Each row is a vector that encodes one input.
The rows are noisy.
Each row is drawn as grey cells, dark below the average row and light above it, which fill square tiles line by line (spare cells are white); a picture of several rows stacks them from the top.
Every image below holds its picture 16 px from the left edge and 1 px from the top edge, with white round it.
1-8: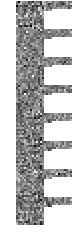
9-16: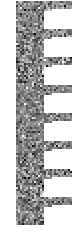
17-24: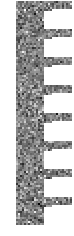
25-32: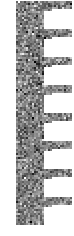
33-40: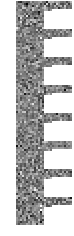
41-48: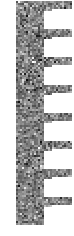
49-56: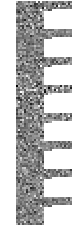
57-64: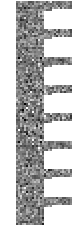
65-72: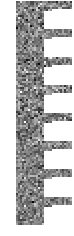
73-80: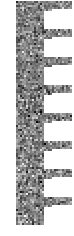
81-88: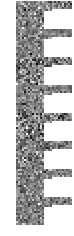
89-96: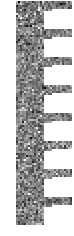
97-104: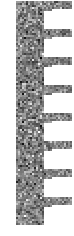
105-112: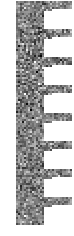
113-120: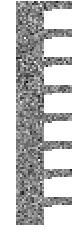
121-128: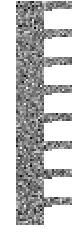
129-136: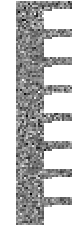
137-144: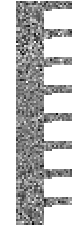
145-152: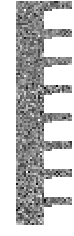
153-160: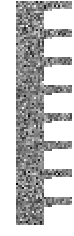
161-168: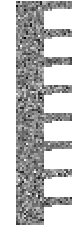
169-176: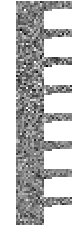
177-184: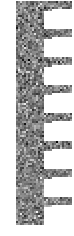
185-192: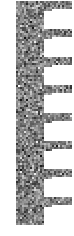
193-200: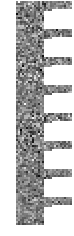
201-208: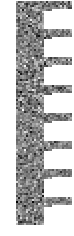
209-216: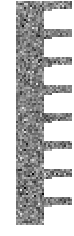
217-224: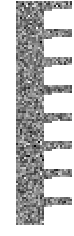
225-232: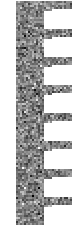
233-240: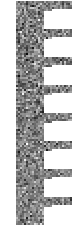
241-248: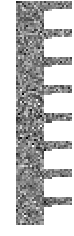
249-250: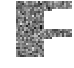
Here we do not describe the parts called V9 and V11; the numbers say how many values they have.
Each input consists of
either a point on a 5-point circle and a value of V9, or a true/false value and a value of V11.
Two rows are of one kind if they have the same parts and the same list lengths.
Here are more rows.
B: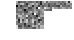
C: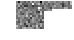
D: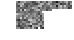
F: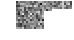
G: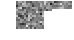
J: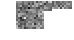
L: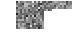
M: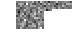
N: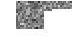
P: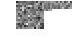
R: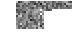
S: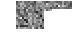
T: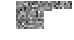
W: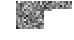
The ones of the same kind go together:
B, C, D, F, G, P, S
J, L, M, N, R, T, W

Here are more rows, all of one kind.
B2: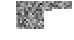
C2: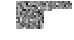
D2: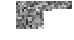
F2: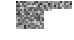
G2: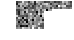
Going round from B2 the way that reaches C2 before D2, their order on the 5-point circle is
B2, C2, D2, F2, G2.
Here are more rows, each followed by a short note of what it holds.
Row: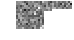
a point on a 5-point circle and a value of V9
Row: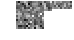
a true/false value and a value of V11
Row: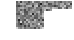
a point on a 5-point circle and a value of V9
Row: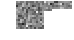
a point on a 5-point circle and a value of V9
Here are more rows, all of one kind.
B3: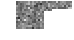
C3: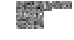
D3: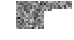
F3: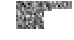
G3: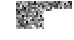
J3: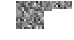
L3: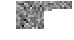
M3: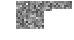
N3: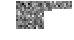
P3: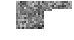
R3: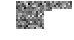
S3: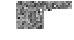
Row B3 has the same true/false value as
P3 and S3.
